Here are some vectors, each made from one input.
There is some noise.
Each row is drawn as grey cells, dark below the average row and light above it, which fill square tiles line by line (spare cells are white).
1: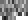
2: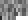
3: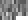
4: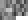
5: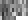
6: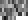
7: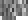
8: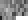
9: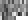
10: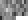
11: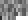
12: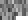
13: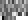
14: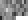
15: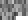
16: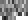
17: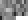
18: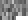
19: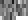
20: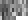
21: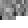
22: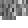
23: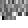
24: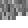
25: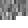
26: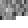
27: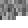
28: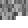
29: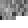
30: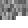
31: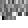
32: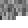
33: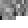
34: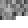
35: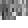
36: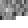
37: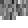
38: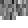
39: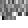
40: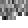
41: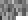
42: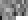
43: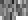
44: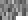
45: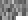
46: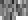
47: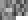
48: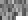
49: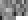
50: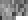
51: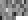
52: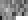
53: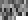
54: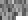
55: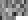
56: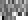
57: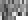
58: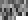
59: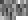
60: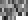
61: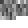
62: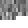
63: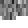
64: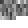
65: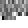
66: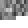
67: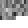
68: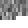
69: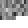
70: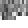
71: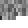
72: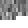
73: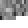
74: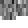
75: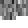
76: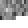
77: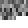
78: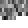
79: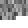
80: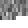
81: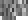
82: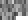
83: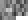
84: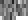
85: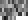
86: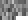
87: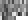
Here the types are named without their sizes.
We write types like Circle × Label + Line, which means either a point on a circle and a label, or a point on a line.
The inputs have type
Bool × Tree + Line.
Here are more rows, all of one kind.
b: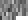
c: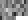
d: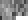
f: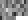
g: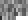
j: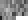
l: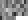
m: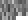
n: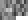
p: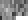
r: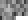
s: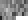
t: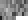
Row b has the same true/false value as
g and m.
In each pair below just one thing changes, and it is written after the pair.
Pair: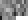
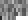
the true/false value
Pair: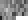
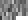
the true/false value
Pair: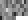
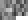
the node of the tree
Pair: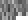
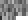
the node of the tree
